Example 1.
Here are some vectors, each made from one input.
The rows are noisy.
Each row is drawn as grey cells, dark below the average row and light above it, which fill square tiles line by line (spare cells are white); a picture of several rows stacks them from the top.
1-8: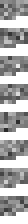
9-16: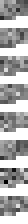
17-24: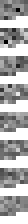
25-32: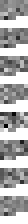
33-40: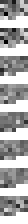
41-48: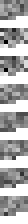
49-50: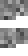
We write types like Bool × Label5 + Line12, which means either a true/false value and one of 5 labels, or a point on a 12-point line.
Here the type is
Line4 × Line4 + Unit.
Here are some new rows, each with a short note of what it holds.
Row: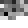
a fixed value
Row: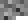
a point on each of two 4-point lines
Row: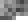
a point on each of two 4-point lines
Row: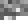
a point on each of two 4-point lines
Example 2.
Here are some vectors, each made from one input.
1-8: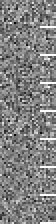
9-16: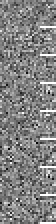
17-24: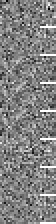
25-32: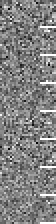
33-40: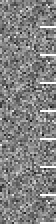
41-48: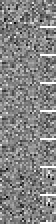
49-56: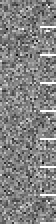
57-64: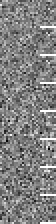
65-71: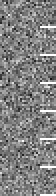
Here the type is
Circle11.
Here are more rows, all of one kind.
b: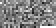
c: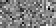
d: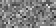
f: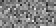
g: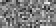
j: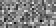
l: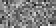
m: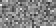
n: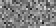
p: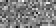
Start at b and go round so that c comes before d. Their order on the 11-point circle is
b, j, c, g, p, l, f, n, m, d.
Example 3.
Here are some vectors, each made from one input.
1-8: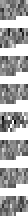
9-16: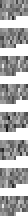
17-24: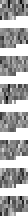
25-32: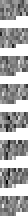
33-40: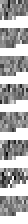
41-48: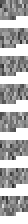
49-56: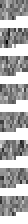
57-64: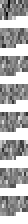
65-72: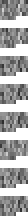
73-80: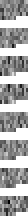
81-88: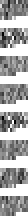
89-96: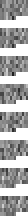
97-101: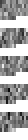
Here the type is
Circle8 + Unit.
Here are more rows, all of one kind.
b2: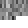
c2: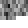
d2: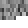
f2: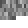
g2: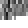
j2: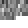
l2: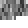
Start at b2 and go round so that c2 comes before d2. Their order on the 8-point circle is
b2, f2, j2, c2, g2, l2, d2.
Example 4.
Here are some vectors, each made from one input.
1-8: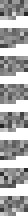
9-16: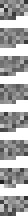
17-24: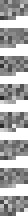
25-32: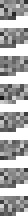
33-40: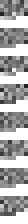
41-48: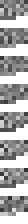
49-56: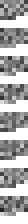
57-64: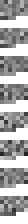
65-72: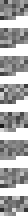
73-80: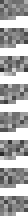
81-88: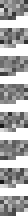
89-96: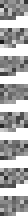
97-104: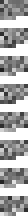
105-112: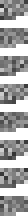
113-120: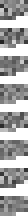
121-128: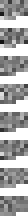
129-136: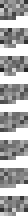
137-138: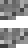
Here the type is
Line4.
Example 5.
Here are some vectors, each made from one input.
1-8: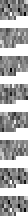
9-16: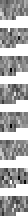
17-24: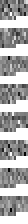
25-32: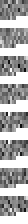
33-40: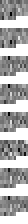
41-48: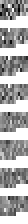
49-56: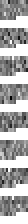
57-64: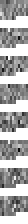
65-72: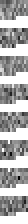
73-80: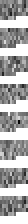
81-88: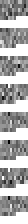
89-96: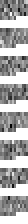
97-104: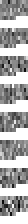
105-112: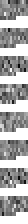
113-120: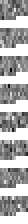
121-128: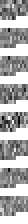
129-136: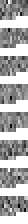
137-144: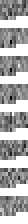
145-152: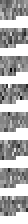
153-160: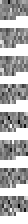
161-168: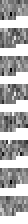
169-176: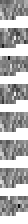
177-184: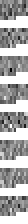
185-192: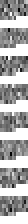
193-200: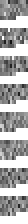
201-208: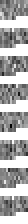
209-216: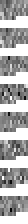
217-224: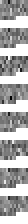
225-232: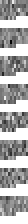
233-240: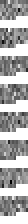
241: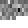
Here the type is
Tree15 + Unit.
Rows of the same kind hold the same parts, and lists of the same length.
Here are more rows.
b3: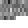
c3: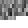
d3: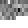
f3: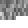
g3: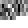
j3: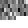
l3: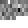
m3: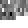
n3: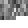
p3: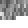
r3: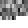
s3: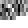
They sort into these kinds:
b3, c3, d3, f3, j3, l3, m3, n3, p3, r3
g3, s3

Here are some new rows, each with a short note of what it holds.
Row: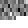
a node of a 15-node tree
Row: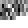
a fixed value
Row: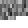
a node of a 15-node tree
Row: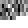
a fixed value
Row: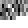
a fixed value
